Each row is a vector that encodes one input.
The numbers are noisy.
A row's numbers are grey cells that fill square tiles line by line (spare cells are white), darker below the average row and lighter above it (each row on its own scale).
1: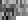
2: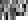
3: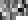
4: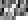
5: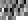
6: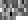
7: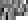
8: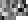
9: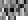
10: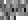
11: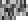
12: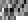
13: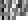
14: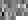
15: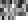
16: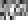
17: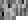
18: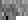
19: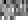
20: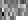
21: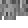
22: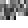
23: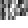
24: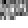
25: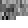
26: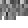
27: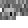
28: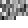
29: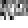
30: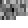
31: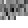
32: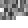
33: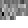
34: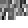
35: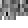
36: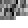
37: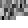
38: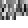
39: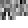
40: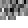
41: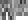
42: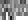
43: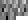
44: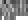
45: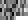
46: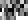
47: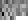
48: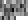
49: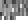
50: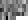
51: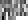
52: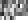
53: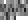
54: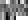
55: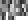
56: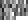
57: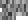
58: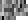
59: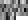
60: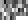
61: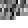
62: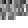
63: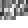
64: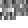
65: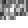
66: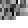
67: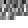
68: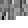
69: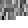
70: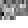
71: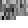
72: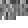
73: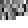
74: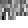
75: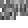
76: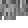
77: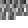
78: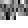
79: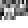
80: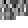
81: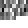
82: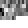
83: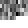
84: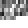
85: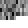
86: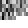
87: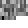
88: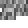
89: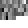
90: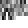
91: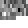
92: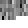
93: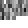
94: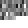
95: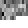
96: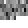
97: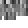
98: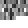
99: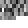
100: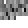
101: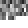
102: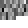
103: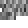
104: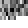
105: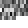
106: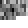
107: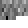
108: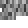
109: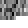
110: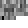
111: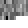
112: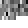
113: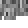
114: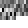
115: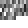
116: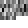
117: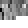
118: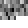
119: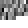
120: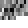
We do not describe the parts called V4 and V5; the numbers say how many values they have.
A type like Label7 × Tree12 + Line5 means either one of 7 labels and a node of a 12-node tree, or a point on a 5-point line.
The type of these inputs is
Bool × V4 + Line6 × V5.
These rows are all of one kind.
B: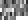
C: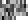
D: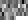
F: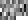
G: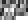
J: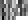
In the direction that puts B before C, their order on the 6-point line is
G, J, D, B, F, C.
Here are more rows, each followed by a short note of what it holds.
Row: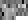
a point on a 6-point line and a value of V5
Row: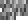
a point on a 6-point line and a value of V5
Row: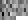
a point on a 6-point line and a value of V5
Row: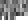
a true/false value and a value of V4
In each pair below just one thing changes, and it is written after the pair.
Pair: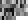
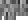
the true/false value
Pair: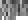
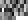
the value of V4
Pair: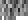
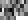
the value of V4
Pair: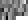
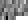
the value of V4
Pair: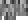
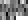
the value of V4
